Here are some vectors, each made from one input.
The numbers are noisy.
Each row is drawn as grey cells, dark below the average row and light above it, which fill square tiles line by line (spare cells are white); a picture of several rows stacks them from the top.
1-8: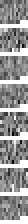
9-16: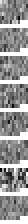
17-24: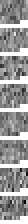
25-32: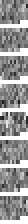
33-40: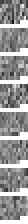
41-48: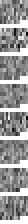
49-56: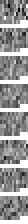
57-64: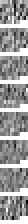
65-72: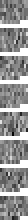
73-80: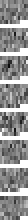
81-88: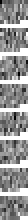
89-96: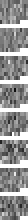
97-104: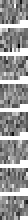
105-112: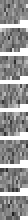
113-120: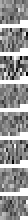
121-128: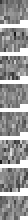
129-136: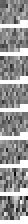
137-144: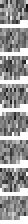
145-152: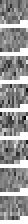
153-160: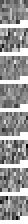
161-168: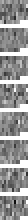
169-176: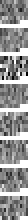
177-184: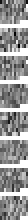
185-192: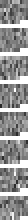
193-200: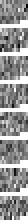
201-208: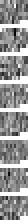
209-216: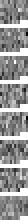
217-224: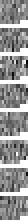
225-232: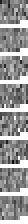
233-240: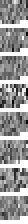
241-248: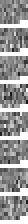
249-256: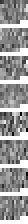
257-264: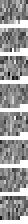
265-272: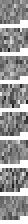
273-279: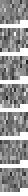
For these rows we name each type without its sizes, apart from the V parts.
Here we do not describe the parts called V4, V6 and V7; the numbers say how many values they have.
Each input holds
a node of a tree and a value of V7, together with either a value of V4 and a value of V6, or a list of points on a line.
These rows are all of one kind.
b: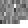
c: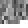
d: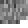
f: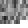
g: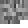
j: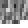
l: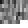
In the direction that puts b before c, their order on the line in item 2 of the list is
g, l, b, j, c, f, d.
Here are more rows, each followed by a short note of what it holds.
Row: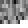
a node of a tree and a value of V7, together with a list of two items
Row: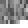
a node of a tree, a value of V4, a value of V6 and a value of V7
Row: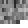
a node of a tree and a value of V7, together with a list of two items
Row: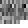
a node of a tree and a value of V7, together with the empty list
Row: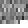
a node of a tree, a value of V4, a value of V6 and a value of V7
